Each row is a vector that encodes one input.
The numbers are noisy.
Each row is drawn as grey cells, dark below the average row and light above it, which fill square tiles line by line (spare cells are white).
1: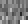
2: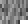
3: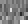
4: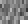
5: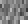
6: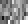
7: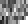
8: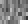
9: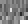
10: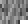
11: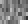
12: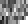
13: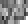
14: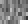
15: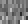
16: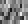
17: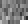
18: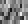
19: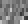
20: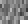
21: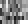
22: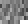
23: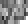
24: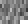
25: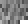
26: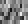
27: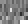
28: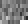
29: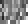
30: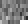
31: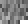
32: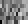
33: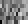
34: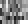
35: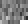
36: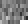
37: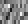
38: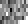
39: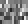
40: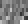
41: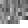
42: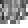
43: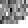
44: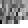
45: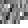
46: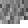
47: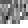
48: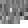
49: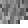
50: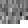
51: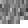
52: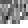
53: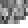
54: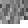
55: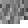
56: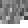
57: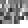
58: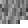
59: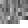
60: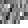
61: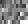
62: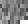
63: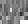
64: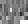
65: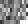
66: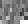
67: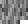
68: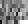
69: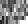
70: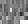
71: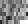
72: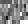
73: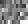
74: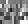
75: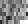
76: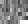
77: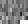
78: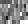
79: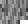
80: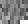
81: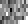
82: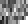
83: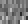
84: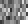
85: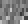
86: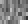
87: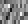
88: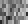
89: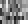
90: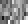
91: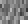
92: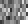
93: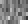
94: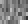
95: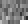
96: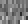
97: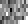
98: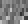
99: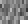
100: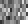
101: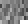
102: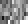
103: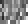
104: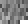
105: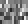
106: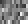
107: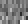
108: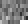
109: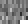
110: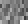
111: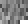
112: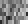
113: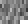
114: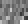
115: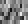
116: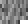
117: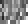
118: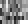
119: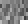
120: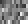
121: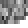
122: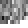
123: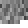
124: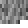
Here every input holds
either a point on a 14-point circle, or a fixed value, or three true/false values.
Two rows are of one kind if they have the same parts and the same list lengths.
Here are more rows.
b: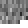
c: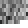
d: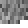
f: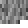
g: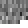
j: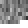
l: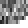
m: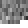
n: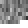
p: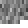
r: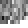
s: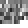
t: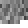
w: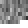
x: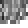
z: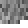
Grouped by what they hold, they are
b, d, f, g, m, p, t, z
c, l, r, s, x
j, n, w

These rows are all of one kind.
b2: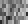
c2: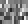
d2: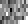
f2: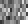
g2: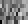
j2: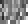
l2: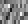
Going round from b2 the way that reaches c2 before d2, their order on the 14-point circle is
b2, g2, c2, l2, j2, d2, f2.
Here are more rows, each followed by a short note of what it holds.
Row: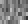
a fixed value
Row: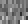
three true/false values
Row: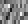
a point on a 14-point circle
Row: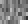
a fixed value
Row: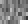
a fixed value
